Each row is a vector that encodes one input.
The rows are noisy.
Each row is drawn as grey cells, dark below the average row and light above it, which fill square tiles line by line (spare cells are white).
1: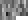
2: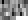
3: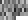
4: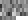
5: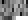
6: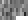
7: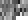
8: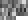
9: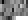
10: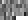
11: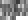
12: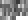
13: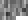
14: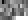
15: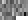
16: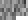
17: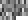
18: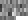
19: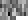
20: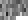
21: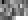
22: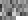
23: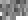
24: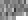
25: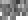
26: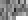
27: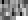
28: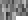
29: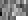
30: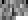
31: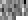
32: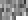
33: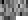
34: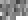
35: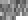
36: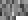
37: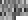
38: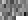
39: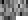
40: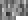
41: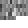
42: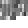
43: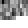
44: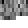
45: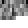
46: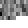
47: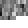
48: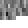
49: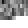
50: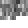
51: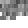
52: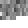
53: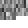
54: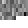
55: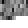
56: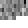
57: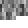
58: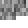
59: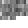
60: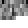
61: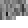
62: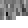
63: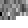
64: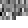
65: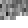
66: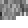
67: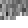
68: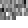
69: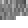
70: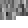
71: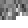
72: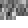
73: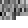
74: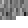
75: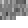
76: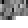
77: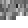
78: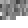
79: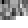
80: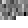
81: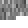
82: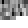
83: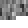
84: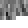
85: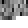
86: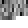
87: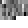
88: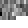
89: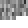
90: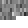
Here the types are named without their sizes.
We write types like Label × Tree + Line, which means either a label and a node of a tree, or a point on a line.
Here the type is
List(Line) × Tree.
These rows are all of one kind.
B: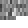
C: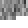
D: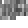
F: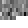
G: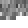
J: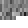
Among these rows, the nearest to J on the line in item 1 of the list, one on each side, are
C and G.
